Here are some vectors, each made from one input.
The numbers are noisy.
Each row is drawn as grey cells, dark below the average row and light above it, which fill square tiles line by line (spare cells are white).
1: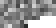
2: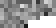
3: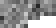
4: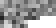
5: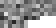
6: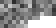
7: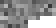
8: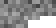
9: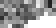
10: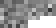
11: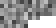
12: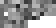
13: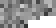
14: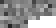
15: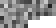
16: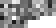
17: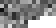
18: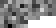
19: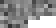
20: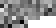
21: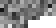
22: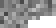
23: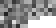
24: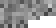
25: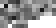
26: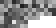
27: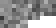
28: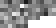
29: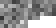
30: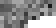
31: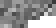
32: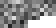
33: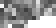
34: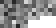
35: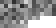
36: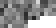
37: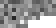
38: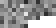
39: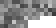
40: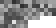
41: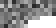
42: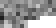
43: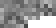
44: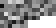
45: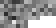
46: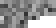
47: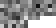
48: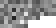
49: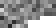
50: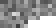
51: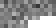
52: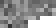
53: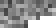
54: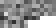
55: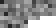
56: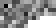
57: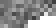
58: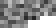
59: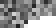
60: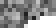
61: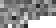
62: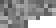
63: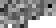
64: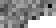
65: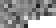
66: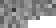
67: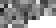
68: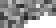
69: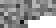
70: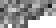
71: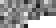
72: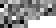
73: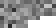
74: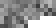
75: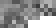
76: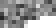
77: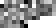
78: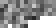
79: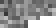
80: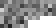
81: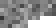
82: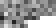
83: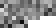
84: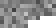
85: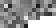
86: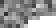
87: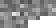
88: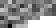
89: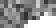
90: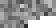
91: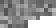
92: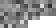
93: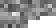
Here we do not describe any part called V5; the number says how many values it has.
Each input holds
a value of V5, together with either a point on a 4-point line, or three true/false values.
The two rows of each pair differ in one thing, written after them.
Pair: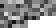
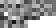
the place on the 4-point line
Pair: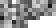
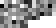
the place on the 4-point line
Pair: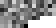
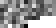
the value of V5
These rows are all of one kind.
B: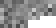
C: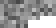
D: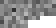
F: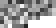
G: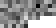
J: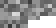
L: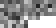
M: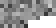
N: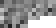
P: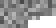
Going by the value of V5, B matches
C, M and N.
